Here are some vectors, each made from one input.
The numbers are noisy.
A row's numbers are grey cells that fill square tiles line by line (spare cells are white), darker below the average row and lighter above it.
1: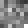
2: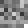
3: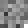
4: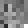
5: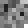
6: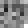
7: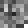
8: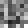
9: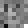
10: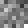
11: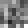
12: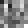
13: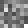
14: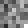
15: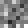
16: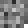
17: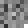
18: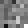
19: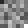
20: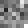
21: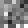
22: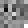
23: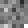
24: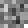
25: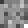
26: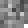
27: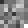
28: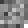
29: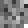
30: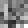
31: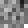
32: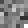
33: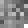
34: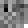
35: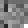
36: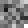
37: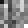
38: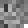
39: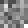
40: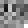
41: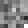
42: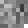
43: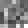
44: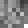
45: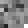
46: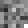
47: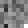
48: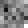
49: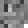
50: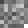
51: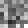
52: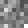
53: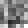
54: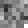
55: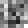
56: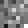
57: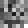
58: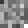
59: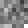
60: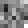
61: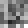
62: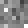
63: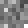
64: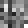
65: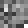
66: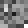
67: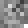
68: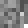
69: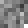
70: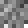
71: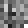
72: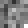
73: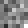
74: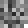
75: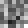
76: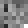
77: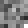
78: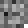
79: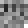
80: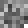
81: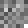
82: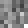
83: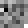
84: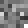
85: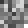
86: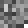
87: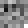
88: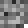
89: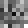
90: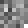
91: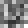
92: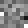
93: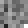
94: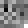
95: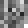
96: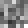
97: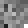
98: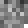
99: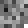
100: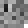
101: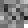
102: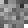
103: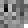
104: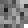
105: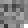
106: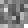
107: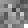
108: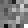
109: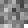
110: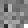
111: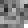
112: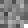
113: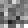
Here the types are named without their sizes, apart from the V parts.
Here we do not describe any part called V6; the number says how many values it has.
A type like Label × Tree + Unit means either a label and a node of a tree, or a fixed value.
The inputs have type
Line × (Line + V6).
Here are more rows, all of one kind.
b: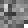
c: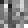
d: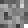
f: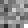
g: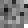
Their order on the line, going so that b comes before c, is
g, f, d, b, c.
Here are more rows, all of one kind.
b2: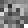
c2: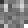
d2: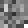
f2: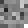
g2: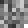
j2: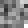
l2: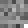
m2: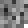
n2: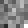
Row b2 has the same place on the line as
c2 and d2.
